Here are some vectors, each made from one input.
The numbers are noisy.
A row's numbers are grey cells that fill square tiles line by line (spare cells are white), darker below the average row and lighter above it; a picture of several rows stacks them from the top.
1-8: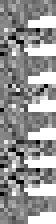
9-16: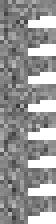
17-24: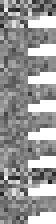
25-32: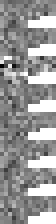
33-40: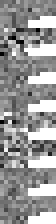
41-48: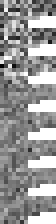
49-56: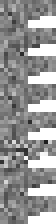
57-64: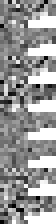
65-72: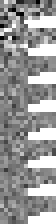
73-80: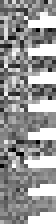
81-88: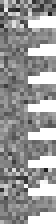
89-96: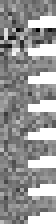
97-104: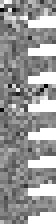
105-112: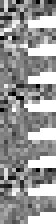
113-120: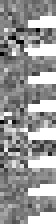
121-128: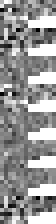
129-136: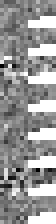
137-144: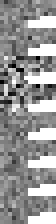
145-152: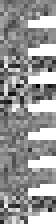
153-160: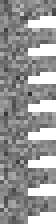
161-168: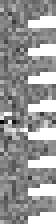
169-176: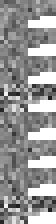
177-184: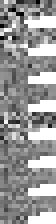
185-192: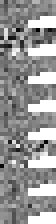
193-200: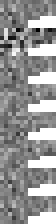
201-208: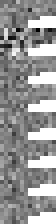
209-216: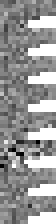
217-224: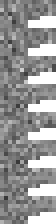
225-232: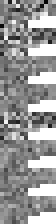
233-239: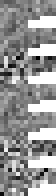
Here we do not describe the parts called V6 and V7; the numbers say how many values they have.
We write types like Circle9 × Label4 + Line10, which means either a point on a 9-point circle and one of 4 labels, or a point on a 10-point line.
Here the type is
Bool × Line10 × V7 + V6.
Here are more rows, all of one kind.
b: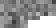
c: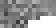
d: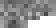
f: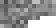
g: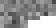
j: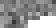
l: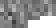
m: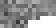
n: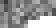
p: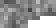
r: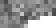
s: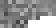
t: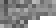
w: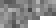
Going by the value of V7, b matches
d, g and j.
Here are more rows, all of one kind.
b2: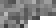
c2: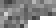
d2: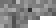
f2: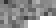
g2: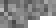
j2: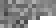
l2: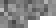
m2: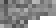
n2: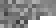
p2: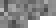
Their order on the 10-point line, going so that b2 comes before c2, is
b2, p2, c2, f2, d2, l2, n2, m2, j2, g2.
